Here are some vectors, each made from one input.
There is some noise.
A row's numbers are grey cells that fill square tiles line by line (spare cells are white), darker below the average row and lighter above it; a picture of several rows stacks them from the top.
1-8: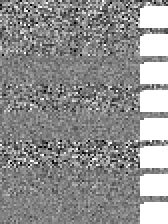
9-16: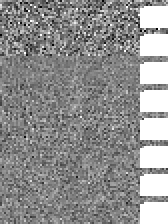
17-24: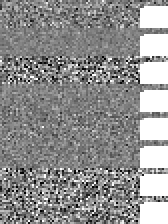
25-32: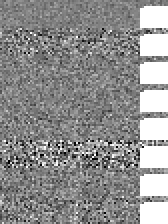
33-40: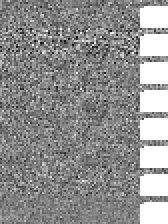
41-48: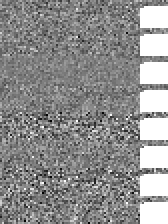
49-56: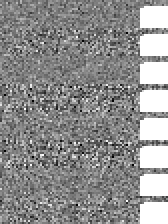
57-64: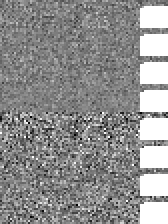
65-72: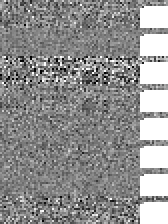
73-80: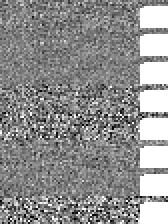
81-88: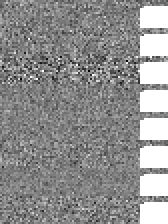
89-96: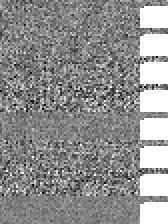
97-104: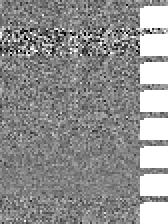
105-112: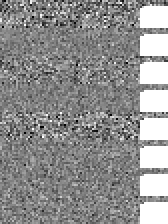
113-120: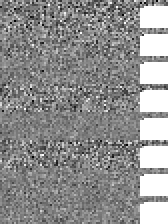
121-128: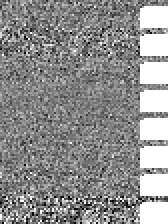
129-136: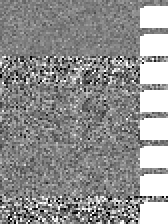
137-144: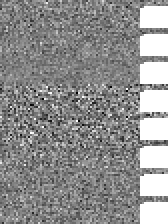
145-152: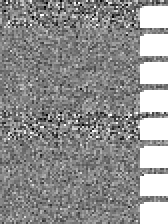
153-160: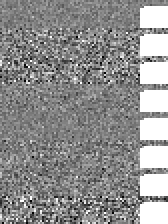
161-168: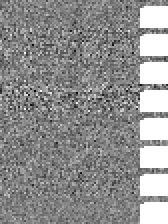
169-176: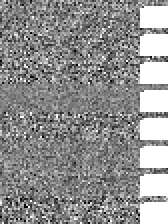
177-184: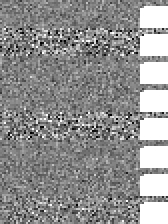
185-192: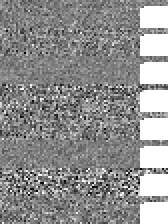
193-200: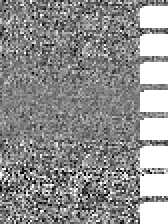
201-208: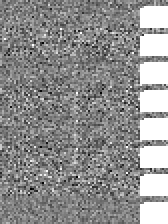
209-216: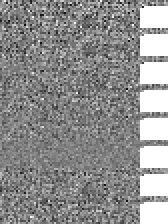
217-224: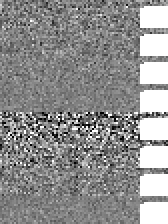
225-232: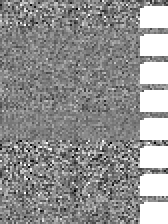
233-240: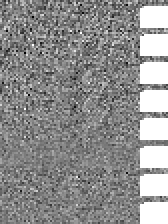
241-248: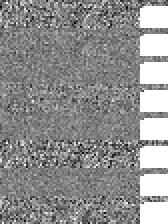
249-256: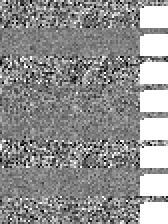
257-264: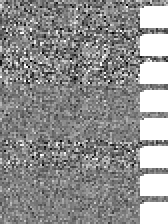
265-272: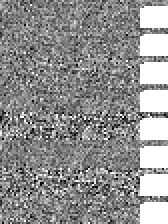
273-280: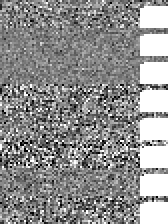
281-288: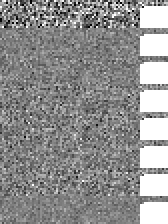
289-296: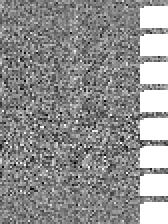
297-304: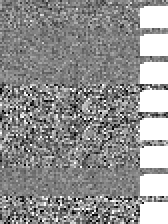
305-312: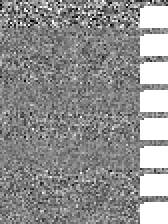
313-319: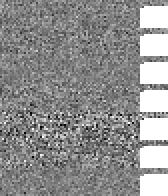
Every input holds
a list of up to two items, each a point on each of two 12-point lines.
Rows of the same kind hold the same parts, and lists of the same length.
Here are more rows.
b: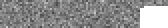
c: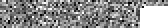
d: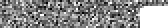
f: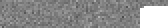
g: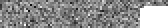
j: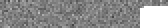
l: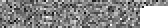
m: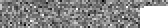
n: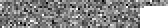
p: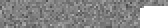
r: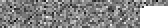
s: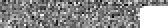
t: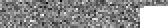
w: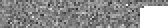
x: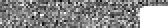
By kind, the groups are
b, d, g, j, n, p, s
c, l, r
f, m, t, w, x

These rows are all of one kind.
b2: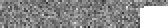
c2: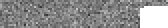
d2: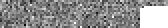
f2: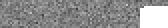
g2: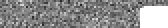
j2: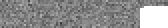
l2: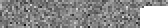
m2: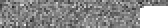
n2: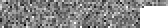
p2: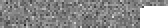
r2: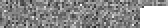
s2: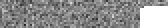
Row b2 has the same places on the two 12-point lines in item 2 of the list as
d2, g2, m2 and p2.
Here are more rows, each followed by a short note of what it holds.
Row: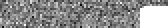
a list of two items
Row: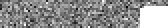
a list of one item
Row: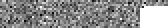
the empty list
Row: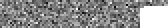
a list of one item
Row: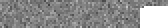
a list of two items
